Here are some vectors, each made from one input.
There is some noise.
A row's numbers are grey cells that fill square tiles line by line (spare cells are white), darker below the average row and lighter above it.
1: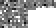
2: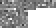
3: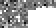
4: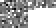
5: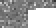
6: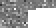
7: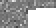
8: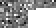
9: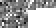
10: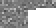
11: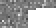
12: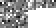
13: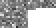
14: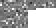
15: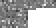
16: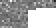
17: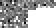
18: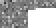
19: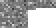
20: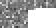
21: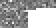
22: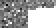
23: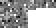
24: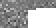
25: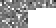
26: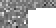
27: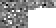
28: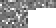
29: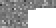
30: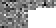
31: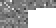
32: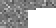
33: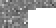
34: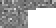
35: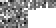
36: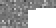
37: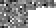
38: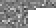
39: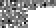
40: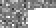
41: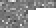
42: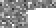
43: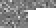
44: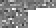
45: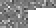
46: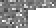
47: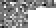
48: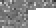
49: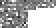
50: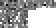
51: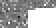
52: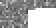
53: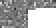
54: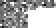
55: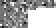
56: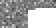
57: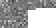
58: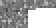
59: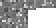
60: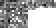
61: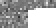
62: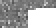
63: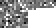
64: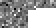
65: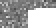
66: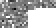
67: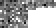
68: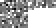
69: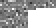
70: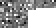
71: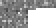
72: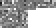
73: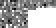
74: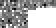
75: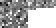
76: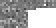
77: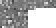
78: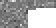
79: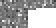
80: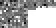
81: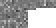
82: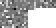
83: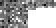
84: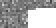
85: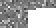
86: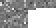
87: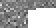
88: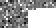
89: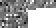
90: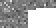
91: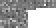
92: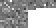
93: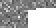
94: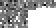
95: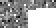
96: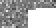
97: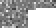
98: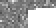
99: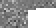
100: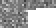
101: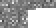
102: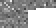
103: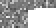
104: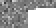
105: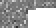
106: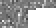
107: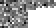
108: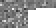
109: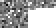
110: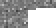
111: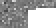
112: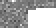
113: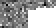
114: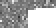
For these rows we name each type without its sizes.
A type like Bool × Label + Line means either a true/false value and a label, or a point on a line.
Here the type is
Bool × Bool × Bool × Bool + Line.
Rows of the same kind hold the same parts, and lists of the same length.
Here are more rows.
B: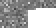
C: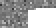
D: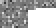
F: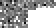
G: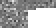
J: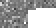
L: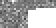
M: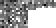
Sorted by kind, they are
B, C, D, G, J, L
F, M

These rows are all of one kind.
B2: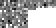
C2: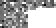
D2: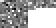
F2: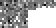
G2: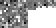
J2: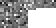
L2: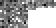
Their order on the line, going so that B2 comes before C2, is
B2, G2, F2, L2, C2, D2, J2.
